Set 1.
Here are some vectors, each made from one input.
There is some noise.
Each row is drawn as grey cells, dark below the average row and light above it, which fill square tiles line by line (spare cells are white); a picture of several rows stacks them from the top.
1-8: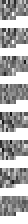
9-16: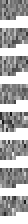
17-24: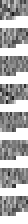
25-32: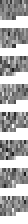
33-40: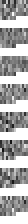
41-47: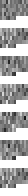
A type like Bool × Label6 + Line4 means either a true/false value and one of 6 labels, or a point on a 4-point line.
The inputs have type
Line3 × Line4.
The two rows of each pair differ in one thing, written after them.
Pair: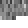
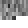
the place on the 4-point line
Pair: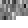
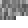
the place on the 4-point line
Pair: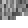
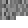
the place on the 3-point line
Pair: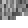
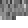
the place on the 3-point line
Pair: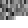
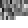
the place on the 3-point line
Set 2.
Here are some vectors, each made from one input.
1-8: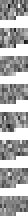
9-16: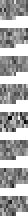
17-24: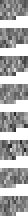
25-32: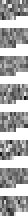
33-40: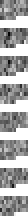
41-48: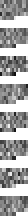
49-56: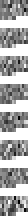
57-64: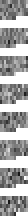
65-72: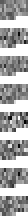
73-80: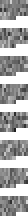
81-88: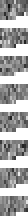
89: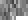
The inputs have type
Circle10.
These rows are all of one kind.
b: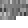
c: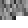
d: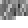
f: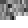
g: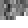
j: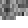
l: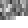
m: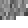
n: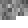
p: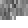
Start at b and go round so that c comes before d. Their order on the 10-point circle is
b, j, n, g, p, m, c, f, l, d.
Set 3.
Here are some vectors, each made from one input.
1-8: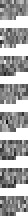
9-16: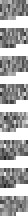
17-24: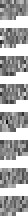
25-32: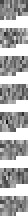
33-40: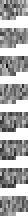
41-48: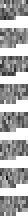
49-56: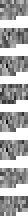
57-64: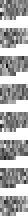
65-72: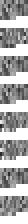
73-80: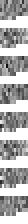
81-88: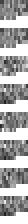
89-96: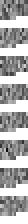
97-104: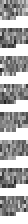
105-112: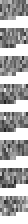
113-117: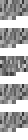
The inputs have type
Line11.
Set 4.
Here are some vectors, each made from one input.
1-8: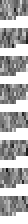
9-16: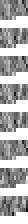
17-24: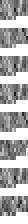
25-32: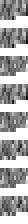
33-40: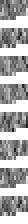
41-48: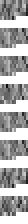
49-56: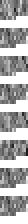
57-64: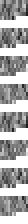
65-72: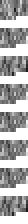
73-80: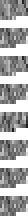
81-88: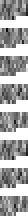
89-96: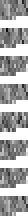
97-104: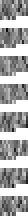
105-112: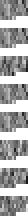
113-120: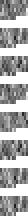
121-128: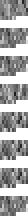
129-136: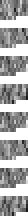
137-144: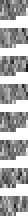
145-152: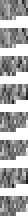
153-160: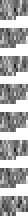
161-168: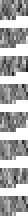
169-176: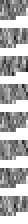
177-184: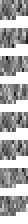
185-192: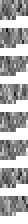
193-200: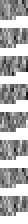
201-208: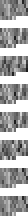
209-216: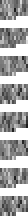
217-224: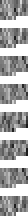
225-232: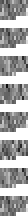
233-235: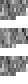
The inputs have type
Line7.
